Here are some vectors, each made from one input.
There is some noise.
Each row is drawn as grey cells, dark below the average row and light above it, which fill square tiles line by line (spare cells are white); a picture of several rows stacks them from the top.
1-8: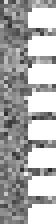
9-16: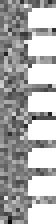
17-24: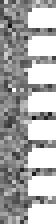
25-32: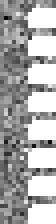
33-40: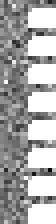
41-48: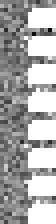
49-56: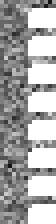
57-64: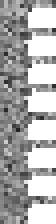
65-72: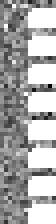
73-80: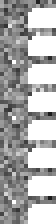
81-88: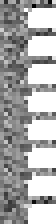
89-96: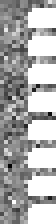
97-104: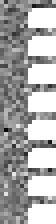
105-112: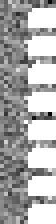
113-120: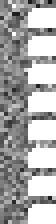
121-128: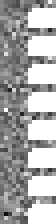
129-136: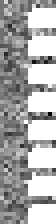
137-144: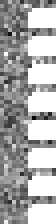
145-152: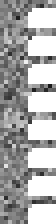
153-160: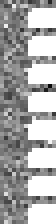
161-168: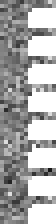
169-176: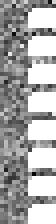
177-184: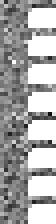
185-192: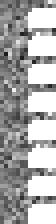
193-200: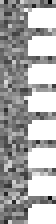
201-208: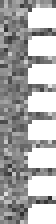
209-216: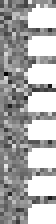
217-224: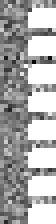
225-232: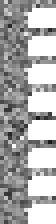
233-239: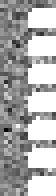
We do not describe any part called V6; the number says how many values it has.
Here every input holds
either a point on a 5-point circle, or three true/false values, or a value of V6.
